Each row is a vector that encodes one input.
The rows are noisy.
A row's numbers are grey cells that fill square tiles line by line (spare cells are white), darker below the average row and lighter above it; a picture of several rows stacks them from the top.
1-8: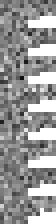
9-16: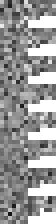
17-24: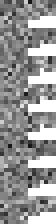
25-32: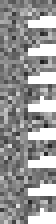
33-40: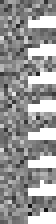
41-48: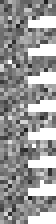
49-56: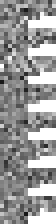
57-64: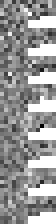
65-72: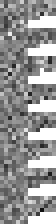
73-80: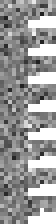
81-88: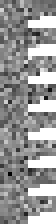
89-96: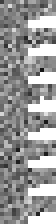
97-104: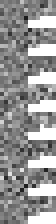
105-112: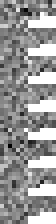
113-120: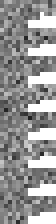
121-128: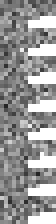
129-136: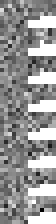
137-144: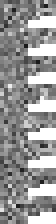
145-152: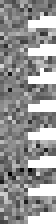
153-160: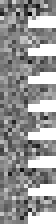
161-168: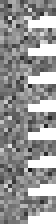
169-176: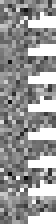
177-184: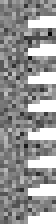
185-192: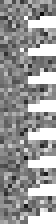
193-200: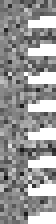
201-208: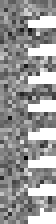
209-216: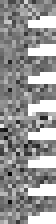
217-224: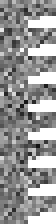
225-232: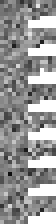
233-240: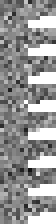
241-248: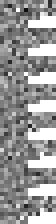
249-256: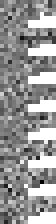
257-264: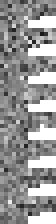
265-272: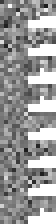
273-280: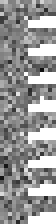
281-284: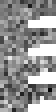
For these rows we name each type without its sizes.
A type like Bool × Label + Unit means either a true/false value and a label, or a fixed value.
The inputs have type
(Circle × Circle + List(Line)) × Label.
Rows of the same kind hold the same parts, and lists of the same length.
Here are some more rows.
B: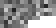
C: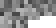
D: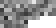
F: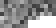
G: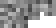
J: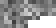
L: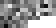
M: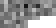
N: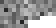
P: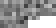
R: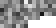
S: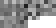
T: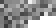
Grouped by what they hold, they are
B, L
C, F, G, J, P
D, R, T
M, N, S

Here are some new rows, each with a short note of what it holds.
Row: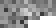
a label, together with a list of two items
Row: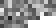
a label, together with the empty list
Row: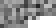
a label, together with a list of two items
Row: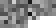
a label, together with the empty list
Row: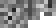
a label, together with the empty list
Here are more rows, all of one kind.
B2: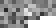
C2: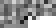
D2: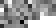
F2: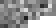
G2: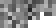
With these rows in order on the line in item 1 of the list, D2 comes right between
F2 and G2.
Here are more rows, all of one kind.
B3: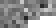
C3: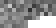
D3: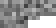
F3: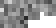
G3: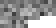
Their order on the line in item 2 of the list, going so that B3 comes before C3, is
F3, G3, B3, D3, C3.
